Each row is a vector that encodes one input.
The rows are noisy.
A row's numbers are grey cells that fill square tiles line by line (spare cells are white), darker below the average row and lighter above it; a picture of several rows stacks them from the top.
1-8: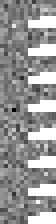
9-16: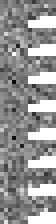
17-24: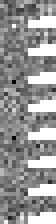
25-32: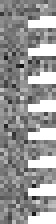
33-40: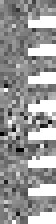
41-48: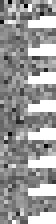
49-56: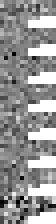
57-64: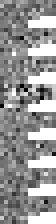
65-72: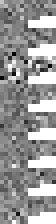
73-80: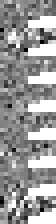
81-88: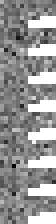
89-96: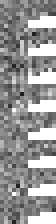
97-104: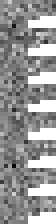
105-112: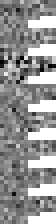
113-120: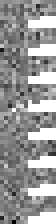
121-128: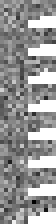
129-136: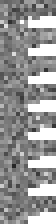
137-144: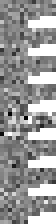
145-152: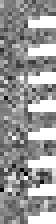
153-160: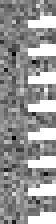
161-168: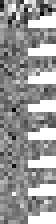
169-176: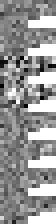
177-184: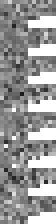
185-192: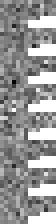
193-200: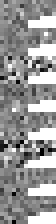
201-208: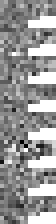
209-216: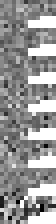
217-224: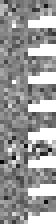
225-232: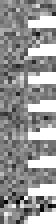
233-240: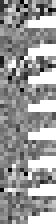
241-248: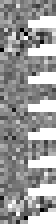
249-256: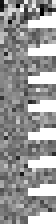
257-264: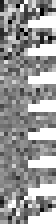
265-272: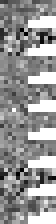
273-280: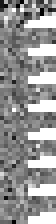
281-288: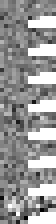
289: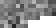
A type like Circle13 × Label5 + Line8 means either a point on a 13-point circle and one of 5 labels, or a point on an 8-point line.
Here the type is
(Bool × Bool × Bool × Bool × Bool + Label12) × Label12 + Circle9.
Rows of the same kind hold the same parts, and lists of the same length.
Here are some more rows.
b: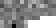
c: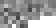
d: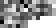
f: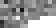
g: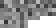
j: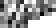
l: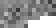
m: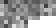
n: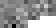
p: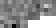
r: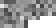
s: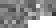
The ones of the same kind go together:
b, c, g, l, n, p, s
d, j
f, m, r

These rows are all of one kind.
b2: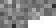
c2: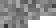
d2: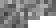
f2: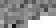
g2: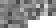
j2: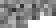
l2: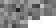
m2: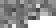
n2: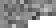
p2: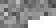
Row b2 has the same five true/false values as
c2 and p2.
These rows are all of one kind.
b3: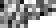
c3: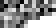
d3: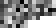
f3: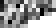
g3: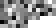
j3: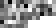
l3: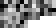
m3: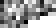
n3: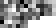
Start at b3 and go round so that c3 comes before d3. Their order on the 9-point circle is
b3, f3, c3, l3, d3, n3, j3, g3, m3.
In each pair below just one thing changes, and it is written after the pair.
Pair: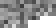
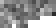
one of the five true/false values
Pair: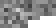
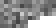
one of the five true/false values
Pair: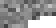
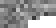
one of the five true/false values
